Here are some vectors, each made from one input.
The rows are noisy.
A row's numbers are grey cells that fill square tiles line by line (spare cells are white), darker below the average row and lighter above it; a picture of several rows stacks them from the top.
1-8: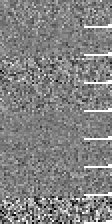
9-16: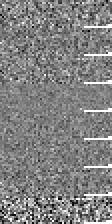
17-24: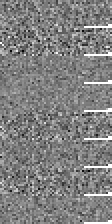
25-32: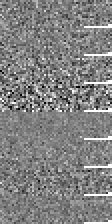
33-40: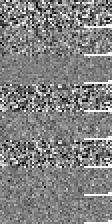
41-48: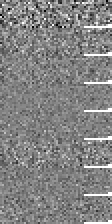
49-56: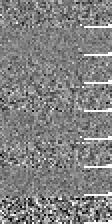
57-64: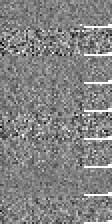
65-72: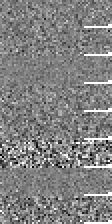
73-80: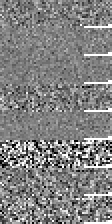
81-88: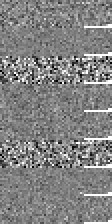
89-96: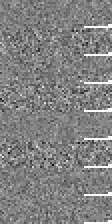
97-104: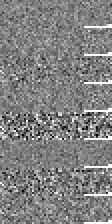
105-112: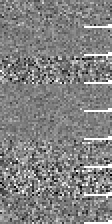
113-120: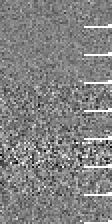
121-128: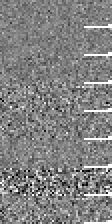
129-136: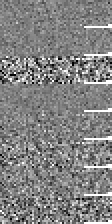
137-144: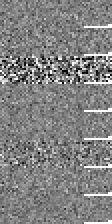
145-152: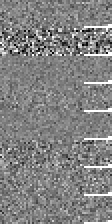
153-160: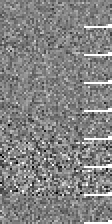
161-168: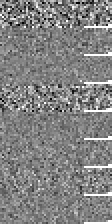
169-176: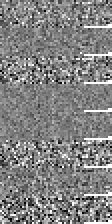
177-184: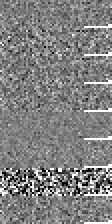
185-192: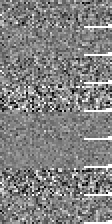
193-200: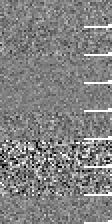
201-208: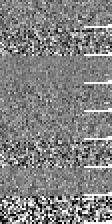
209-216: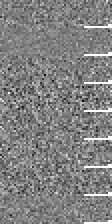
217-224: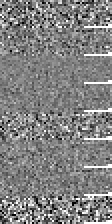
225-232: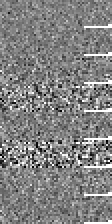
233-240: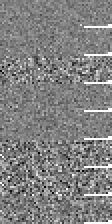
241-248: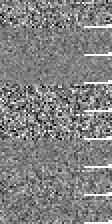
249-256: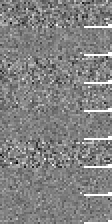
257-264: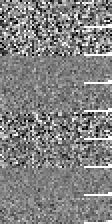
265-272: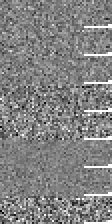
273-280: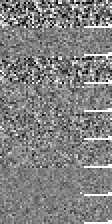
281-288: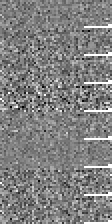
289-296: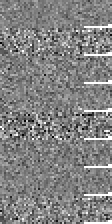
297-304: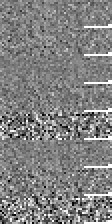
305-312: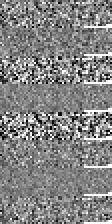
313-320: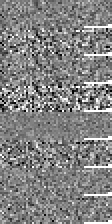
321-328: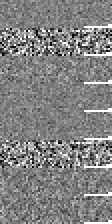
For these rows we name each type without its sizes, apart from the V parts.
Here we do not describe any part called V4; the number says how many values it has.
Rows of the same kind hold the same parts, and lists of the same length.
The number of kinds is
2.
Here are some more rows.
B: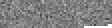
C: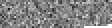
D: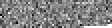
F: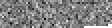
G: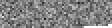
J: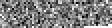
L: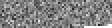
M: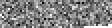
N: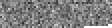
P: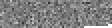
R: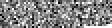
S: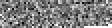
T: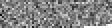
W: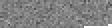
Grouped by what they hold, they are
B, C, D, J, L, N, P, S, T, W
F, G, M, R

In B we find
a point on a circle, four true/false values and a value of V4.
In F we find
a point on a circle and a value of V4.
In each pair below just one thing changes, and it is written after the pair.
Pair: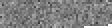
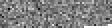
one of the four true/false values
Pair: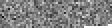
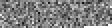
the value of V4
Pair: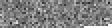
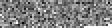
the value of V4
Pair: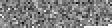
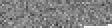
one of the four true/false values
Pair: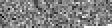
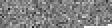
the value of V4
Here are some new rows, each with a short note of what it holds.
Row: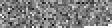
a point on a circle and a value of V4
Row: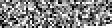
a point on a circle, four true/false values and a value of V4
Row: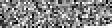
a point on a circle and a value of V4
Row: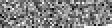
a point on a circle, four true/false values and a value of V4
